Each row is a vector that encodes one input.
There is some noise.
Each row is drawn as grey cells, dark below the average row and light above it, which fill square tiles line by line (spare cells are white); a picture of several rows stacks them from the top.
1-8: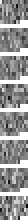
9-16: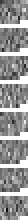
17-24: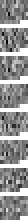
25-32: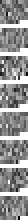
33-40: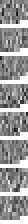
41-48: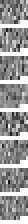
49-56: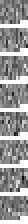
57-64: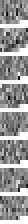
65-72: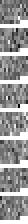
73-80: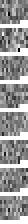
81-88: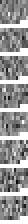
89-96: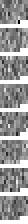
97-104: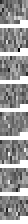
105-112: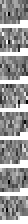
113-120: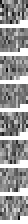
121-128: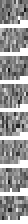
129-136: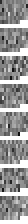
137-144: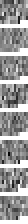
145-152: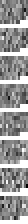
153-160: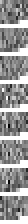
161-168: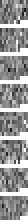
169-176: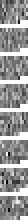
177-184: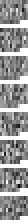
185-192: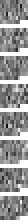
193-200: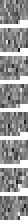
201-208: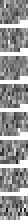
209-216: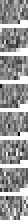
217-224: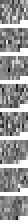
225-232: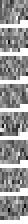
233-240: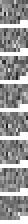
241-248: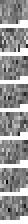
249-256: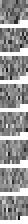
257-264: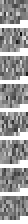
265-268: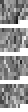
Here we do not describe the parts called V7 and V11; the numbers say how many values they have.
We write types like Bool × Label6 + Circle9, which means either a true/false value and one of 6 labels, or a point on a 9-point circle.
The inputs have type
(Bool × Circle9 + V7) × V11.
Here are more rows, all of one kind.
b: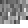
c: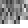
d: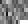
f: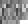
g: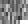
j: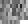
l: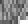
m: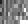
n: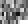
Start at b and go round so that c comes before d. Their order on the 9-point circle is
b, c, m, d, l, f, g, j, n.
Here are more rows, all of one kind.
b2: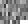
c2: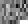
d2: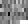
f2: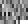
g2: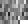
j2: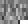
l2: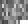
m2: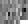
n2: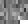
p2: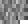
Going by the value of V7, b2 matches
d2, f2 and g2.
